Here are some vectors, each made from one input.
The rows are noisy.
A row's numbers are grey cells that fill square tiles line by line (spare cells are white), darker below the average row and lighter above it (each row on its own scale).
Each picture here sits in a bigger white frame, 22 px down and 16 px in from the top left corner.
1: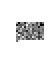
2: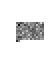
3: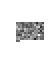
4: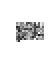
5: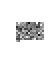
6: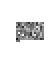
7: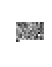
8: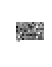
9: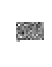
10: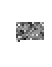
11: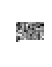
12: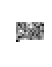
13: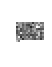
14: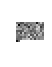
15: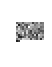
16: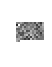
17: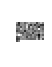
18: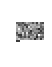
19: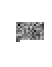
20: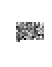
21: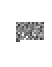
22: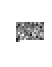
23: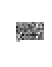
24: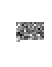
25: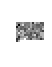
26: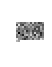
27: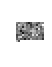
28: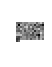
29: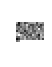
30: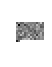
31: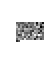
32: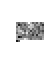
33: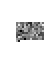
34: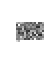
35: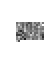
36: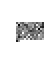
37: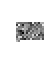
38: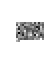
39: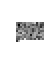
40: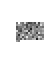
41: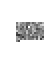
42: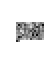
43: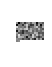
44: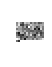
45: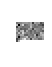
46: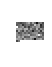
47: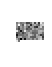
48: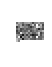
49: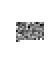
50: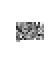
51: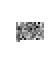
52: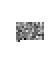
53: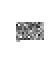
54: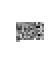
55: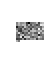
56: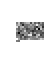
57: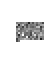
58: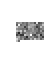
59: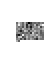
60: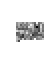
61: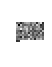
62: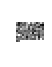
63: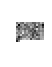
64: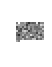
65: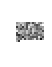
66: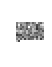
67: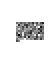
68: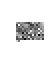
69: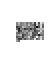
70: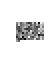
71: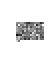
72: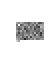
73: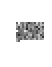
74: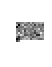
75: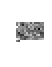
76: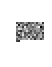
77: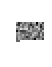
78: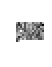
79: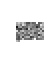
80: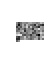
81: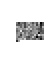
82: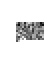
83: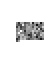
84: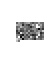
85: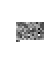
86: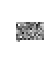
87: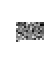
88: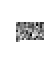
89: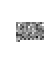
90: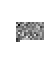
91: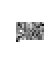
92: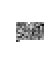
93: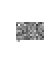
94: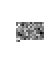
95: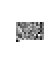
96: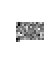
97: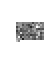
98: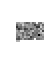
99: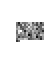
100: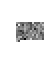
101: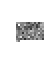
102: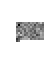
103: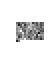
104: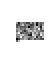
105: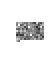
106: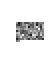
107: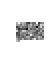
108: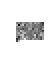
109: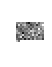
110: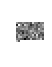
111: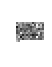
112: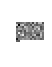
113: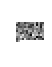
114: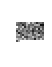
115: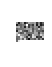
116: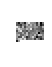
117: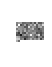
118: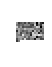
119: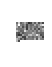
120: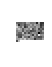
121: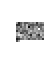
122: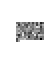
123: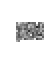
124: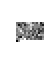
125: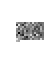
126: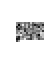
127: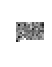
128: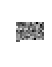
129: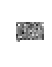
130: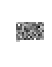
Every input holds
a list of up to two points on a 9-point line.
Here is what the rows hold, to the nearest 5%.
All of them are lists of up to two points on a 9-point line: about 5% are empty, 50% hold one and 45% two.
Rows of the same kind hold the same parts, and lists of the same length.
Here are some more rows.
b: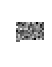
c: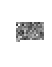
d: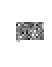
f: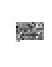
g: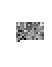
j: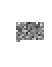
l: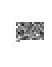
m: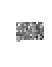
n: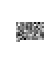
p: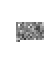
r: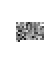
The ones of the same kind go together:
b
c, d, g, j, l, m, n, p, r
f

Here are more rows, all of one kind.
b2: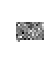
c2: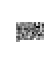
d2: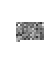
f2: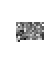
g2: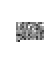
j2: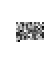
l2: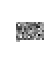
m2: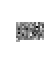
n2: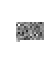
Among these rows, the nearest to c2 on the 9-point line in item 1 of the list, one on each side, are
l2 and m2.
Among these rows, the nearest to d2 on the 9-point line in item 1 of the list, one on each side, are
g2 and n2.
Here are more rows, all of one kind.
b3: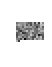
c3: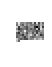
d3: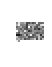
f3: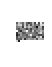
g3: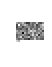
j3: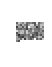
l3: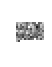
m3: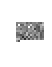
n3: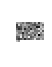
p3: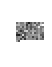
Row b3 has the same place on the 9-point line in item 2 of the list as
g3, j3 and p3.
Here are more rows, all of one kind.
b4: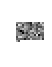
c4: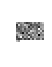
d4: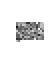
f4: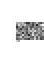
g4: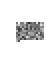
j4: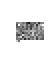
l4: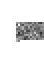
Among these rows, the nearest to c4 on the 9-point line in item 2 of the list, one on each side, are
b4 and l4.
